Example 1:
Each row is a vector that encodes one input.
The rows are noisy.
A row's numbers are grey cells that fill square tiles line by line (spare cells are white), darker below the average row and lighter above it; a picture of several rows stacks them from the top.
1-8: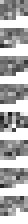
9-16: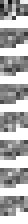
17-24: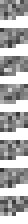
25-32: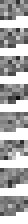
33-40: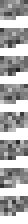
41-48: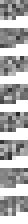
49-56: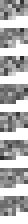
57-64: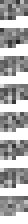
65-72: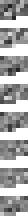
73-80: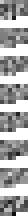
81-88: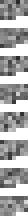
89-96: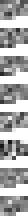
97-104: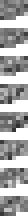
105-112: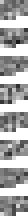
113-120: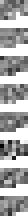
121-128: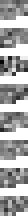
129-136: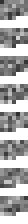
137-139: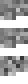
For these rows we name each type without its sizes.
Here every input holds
either a fixed value, or three true/false values.
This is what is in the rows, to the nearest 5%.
About 5% of them hold a fixed value. The rest hold three true/false values.
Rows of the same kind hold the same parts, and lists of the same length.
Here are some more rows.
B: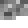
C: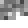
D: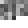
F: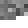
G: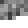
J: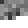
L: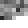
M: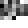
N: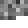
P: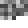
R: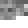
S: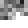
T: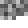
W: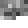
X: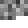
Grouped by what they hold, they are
B, C, D, F, G, J, L, N, P, R, S, T, W, X
M

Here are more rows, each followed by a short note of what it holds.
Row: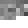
three true/false values
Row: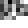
a fixed value
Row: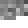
three true/false values
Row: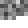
three true/false values
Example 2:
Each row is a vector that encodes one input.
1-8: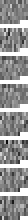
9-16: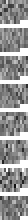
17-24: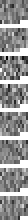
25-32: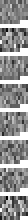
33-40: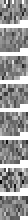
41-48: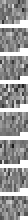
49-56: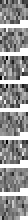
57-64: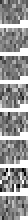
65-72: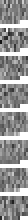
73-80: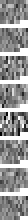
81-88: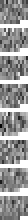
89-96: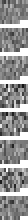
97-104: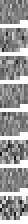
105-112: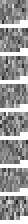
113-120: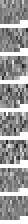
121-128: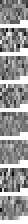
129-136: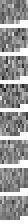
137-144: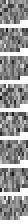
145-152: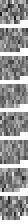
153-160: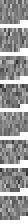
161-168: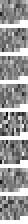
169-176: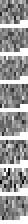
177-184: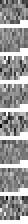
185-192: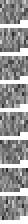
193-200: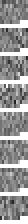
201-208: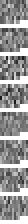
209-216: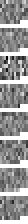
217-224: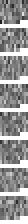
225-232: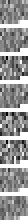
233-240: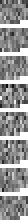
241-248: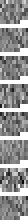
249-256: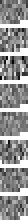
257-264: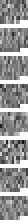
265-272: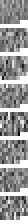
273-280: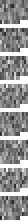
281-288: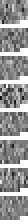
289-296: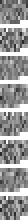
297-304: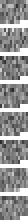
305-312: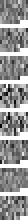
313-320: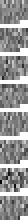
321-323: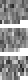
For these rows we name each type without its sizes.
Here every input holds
a point on a line.
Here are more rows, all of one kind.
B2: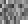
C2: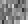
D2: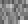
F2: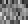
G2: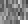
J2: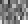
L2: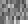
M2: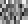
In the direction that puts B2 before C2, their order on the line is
J2, F2, G2, B2, M2, D2, L2, C2.
